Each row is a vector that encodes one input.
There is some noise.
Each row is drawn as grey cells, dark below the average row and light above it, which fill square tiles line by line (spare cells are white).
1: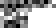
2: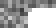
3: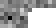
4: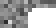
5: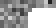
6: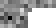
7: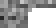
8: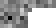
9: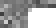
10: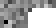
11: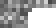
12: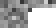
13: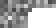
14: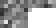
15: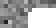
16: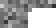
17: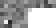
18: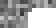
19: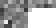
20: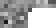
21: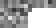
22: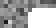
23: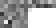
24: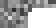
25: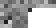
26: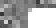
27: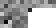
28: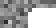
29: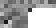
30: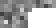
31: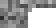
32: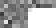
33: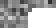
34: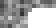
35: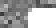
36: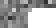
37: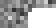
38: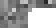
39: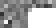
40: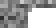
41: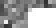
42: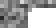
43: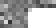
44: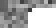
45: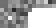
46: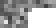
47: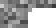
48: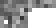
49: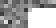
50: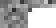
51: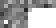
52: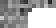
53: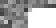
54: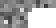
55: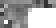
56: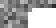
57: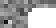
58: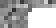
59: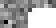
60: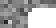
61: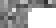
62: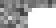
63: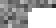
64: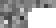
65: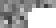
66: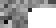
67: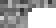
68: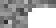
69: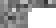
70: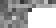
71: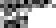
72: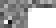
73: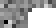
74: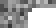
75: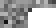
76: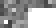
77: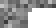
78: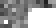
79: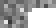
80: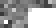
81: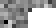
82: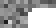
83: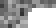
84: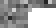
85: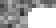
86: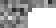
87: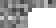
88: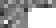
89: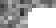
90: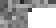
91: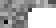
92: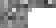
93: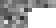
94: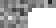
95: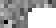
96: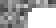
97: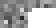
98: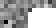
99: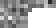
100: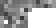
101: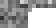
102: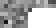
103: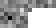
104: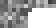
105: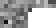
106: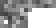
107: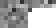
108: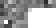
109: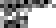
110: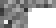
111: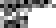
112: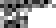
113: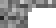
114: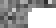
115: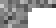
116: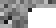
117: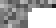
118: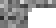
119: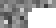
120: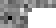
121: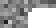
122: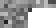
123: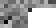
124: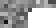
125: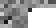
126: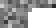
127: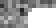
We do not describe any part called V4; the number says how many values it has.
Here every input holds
a list of up to two items, each a true/false value and a value of V4.
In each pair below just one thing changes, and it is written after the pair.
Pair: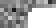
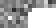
the value of V4 in item 2 of the list
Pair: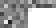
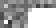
the value of V4 in item 2 of the list
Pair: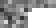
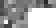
the value of V4 in item 1 of the list
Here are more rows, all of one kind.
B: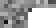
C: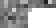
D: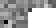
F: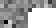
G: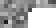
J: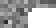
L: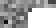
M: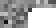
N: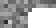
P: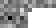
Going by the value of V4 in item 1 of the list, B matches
G, L and M.
